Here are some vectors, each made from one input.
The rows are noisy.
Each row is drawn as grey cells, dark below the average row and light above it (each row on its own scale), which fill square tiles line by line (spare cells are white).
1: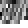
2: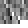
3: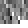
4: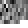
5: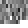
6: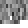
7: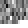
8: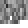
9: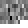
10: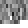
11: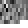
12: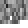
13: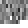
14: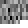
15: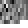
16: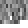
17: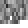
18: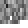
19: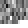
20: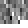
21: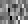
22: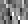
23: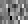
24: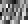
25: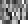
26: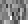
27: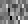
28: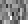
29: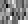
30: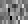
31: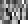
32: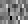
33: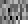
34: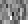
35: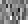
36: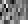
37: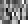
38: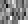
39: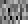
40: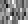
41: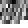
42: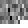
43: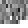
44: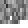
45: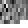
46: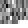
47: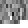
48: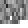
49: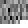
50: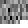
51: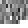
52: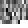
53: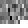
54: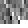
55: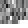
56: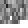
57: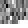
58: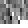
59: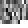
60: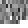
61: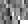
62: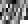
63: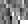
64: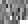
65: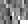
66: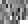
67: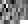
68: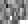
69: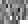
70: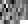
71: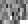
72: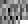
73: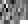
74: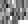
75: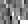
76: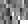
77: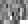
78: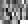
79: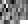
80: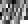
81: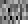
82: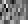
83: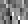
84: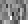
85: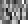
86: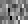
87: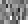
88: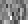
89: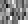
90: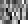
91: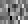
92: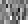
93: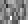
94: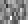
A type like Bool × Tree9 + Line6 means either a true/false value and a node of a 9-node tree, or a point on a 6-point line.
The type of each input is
Line4 + Line6.
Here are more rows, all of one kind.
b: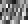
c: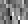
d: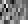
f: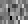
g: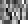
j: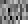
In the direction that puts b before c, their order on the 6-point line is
d, b, g, c, f, j.
